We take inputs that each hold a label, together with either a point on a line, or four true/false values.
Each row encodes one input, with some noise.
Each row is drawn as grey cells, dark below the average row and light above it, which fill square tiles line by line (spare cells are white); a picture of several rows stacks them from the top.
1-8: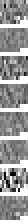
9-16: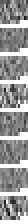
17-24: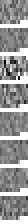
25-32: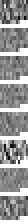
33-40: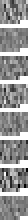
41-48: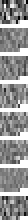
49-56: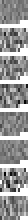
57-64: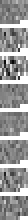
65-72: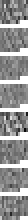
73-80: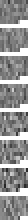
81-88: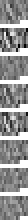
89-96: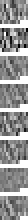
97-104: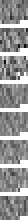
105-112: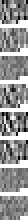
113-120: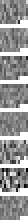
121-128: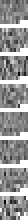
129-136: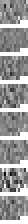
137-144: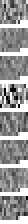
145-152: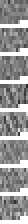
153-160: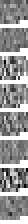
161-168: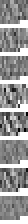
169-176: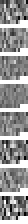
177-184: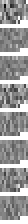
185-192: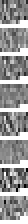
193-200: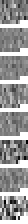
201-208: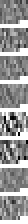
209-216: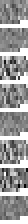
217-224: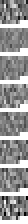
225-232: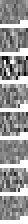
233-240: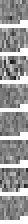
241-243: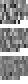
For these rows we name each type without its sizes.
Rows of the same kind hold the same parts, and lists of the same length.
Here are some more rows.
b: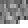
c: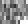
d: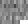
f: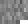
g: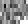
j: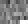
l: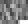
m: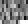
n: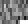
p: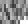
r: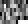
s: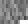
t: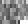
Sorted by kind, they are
b, f, j, m, n, p, r, s
c, d, g, l, t

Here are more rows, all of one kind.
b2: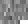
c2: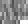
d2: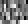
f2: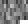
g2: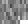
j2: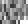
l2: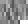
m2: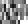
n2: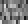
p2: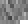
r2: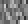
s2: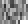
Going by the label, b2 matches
l2, m2 and n2.
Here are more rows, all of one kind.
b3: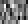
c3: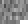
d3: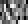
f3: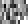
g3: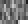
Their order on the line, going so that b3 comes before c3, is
b3, d3, f3, c3, g3.
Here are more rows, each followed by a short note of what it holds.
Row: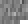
a label and four true/false values
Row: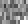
a label and a point on a line
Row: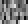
a label and four true/false values
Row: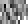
a label and four true/false values
